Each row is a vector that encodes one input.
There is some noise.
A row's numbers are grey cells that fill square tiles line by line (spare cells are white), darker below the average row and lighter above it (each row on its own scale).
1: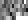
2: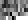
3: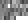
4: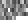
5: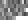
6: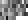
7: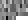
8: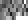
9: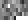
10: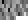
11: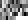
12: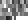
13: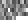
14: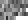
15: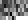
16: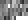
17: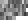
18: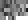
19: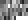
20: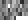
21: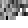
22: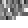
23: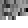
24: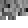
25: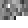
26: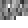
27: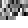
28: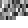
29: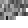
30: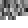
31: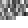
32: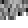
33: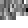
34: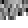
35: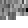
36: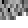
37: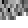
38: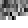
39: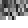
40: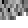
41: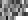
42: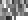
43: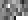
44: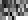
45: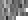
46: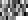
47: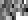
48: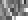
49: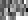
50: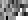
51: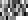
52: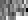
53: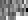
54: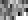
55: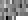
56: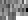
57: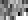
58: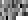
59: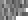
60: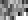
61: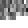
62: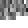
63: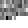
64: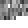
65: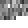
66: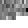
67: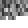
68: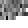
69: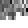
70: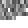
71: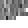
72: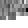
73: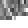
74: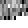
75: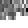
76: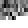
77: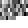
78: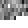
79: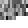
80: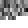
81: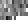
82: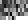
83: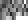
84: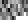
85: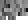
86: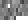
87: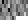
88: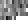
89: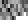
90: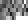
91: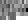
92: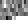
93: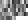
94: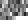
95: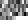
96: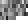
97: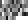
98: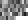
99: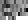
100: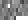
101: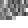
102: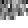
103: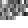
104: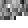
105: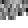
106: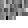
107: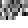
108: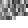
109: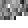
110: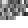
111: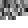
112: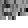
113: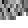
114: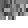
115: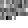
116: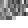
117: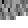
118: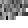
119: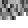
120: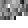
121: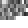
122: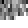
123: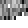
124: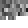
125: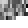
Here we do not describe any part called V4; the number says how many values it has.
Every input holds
three true/false values, together with either a point on an 8-point line, or a value of V4.
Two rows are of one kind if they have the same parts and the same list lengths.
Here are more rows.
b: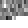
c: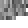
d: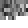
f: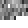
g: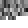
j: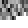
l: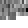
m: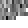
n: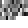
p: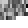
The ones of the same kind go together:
b, c, m, n, p
d, f, g, j, l

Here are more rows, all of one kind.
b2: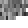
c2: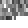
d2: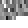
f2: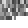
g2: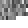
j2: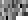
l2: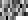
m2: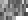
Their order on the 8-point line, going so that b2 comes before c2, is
j2, l2, b2, m2, g2, f2, c2, d2.
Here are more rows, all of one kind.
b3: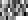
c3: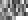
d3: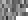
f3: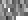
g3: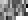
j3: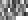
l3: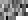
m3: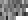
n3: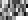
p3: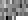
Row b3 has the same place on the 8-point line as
m3 and n3.
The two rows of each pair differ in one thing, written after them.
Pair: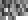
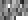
the value of V4
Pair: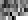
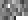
the value of V4
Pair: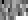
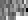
the value of V4
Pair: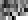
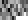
the value of V4
